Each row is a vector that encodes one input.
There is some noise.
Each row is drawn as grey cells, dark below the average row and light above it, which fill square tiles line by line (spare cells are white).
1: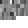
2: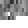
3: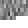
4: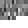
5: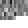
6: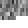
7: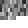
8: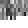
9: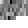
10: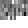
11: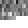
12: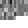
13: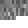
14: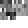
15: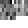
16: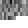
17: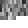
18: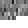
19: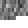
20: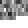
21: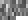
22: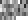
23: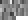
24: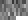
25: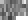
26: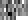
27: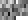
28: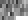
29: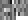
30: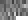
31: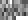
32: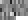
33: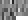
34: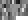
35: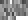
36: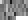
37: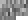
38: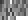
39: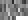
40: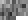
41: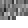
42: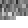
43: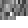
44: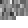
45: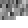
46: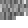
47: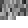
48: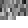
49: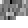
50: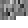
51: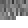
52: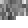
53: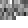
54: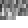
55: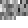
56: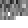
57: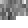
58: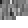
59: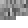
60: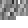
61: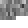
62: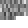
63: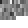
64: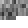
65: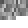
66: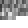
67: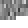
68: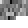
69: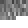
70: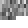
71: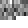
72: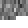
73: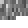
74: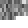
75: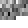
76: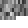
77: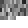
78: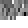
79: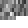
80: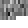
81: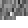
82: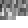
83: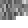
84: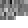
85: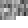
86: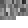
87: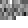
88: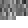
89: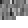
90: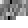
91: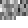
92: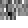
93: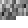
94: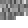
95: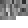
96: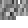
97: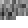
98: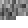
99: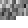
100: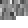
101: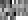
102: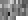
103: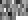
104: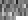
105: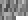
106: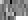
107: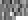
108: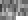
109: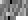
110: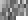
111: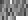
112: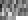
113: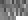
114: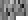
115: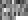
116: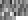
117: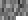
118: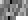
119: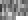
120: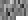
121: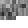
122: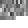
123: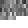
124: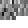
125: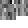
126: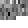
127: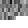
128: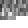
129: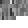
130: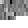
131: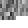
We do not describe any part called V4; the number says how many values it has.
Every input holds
a value of V4, together with either a point on a 5-point circle, or four true/false values.
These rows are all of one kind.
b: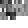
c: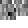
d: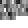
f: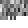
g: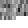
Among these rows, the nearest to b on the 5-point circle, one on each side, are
c and f.
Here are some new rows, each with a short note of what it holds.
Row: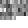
a point on a 5-point circle and a value of V4
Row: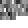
a point on a 5-point circle and a value of V4
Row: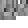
four true/false values and a value of V4
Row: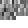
four true/false values and a value of V4
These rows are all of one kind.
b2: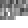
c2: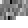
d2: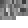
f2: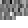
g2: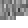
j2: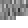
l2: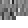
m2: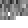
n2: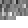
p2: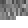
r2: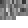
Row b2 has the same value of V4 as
d2 and r2.
